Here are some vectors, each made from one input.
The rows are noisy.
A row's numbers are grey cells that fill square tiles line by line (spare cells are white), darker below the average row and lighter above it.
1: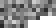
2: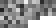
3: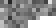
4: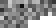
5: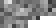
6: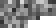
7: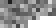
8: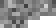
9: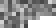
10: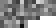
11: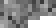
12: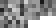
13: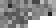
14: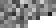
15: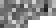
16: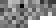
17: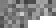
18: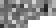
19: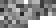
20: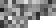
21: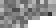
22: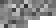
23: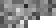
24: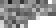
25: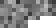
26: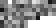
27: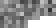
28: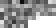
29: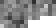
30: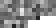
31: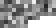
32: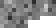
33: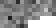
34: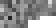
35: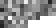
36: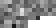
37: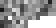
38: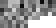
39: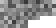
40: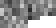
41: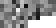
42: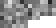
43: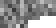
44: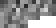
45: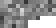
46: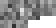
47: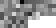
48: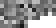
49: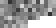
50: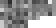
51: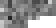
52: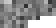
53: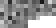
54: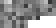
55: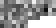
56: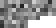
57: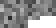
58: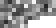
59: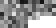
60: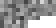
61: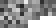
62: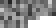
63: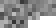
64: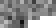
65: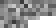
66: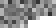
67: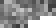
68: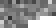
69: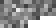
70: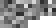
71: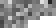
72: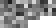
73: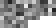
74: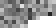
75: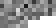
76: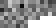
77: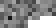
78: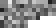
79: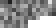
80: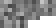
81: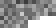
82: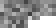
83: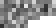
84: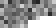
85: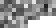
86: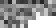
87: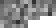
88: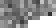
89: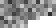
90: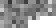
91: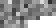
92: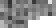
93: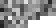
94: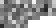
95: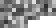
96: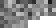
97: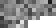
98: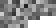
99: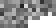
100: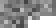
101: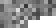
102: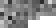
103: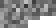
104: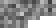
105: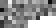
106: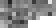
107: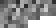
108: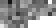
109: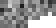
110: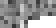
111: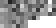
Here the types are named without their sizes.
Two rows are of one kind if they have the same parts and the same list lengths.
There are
2 kinds of row.
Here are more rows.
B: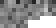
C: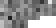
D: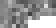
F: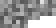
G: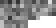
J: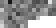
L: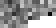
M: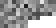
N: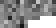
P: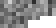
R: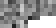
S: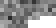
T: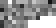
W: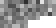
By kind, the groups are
B, C, D, F, G, J, L, M, N, P, R, S, W
T

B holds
a point on a line, a node of a tree and a true/false value.
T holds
a point on a line and a true/false value.
